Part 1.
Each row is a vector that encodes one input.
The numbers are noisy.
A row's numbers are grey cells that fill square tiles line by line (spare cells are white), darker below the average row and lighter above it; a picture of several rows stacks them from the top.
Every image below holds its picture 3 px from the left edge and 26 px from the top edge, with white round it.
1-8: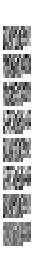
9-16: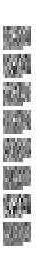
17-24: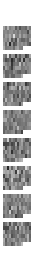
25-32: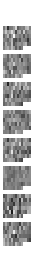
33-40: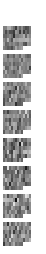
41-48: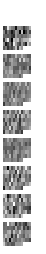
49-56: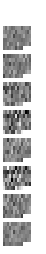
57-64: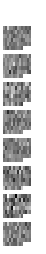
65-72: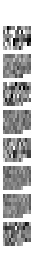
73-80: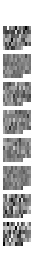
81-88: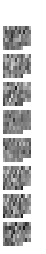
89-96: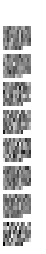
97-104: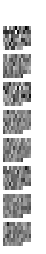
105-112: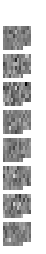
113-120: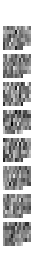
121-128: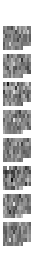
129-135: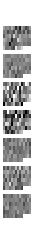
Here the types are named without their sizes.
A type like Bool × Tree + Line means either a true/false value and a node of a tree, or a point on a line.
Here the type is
(Bool × Bool × Bool + Unit) × Line.
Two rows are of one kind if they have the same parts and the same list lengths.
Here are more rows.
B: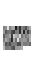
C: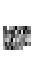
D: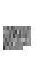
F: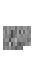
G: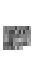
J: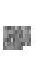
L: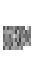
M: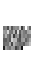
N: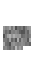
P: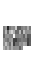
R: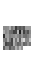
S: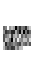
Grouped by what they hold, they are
B, L, N, P, R, S
C, D, F, G, J, M

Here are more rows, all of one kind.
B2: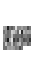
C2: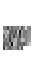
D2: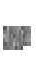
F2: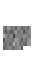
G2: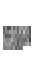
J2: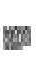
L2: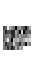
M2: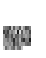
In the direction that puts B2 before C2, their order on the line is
G2, M2, L2, D2, F2, B2, C2, J2.
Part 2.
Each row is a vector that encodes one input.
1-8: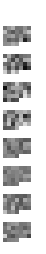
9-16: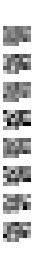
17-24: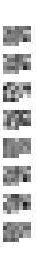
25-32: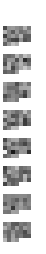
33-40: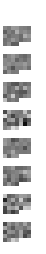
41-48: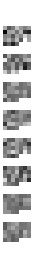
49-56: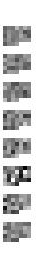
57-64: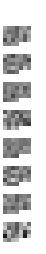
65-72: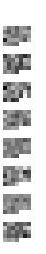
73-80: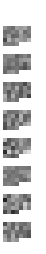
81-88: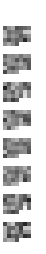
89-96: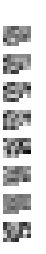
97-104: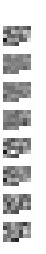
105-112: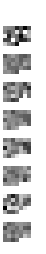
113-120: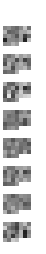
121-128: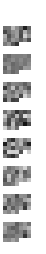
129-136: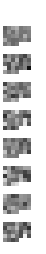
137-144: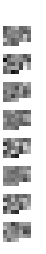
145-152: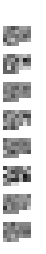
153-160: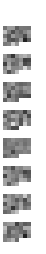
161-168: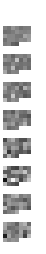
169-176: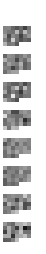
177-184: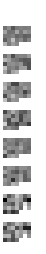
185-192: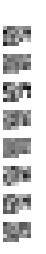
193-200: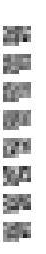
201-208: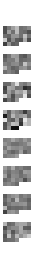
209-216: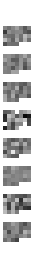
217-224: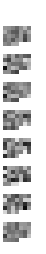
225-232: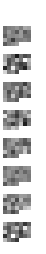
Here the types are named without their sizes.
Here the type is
Label × (Line × Line + Unit).
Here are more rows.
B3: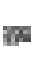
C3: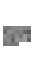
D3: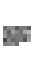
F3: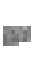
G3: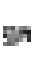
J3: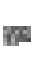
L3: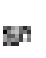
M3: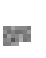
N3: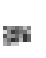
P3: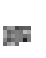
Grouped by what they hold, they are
B3, G3, J3
C3, D3, F3, L3, M3, N3, P3

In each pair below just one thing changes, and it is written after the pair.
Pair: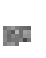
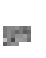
the label
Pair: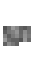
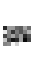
the place on one of the two lines
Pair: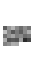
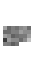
the label
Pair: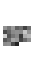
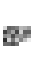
the place on one of the two lines
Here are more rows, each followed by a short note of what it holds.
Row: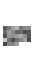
a label and a point on each of two lines
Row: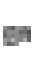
a label
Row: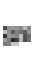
a label and a point on each of two lines
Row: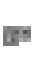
a label and a point on each of two lines
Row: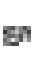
a label
